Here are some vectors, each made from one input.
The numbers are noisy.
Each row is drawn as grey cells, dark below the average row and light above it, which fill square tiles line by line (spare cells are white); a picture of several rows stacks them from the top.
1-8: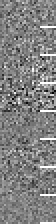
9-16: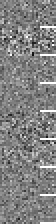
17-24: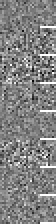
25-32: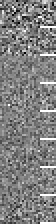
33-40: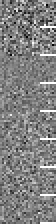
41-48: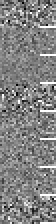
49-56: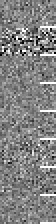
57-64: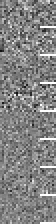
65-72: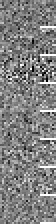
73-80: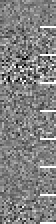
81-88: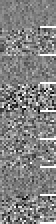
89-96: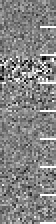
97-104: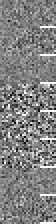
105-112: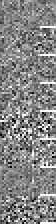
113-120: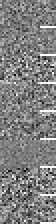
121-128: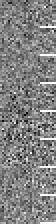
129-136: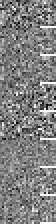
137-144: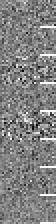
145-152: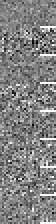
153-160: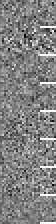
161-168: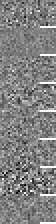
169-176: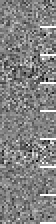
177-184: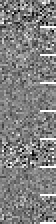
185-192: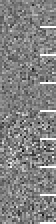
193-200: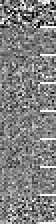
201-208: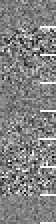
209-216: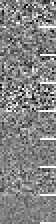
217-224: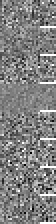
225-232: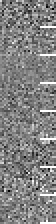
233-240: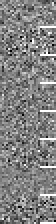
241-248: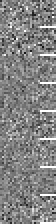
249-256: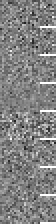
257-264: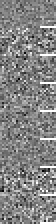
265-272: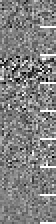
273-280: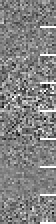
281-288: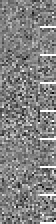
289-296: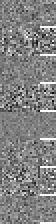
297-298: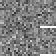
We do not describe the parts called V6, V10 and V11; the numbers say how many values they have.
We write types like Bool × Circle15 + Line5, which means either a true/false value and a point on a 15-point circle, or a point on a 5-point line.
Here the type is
Bool × V11 + Line8 × V6 + (Tree8 + Unit) × V10.
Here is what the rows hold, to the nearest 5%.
About 15% of them hold a point on an 8-point line and a value of V6. About 30% of them hold a true/false value and a value of V11. The rest hold a value of V10, together with either a fixed value, or a node of an 8-node tree.
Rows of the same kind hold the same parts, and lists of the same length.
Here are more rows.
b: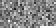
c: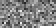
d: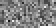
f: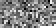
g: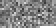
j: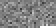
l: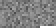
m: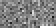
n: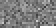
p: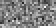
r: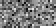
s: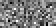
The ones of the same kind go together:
b, f, g, r
c, l
d, p, s
j, m, n

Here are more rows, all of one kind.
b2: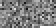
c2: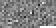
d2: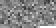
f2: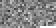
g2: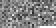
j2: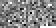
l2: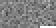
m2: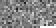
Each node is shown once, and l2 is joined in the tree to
d2.
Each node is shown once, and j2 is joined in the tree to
b2 and m2.
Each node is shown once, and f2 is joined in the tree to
g2 and m2.
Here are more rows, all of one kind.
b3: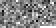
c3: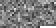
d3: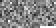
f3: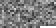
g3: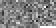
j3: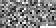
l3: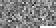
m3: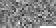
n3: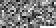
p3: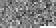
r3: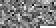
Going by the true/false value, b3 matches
c3, j3 and p3.
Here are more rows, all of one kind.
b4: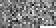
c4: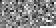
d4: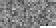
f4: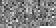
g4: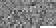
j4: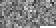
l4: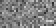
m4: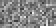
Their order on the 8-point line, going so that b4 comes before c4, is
b4, j4, m4, l4, g4, d4, c4, f4.
